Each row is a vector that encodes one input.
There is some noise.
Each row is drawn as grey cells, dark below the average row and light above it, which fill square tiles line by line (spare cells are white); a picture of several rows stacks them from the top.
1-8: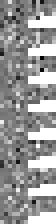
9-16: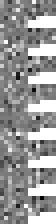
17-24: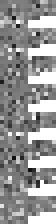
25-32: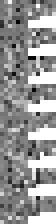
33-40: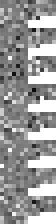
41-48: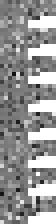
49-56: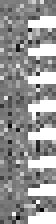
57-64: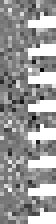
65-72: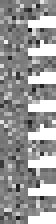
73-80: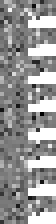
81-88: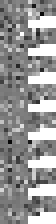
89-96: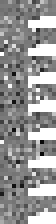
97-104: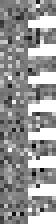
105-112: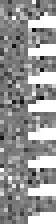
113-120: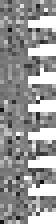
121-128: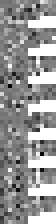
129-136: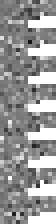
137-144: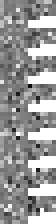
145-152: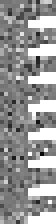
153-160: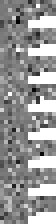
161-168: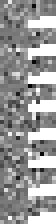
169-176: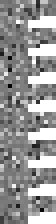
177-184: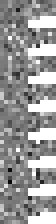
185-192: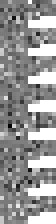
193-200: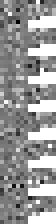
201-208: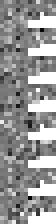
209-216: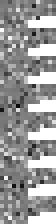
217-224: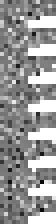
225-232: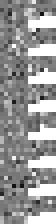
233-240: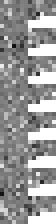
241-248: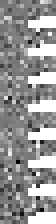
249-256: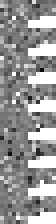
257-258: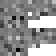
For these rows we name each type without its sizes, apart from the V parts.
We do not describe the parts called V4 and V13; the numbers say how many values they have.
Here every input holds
a point on a circle and a value of V13, together with either four true/false values, or a value of V4.
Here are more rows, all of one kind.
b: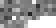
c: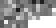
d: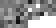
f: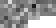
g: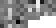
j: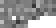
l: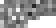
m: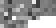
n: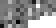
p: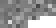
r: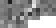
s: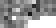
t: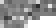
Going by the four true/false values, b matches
j, l, s and t.
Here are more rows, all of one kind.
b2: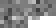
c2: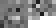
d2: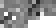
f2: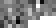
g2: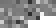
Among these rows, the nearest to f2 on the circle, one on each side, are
c2 and g2.
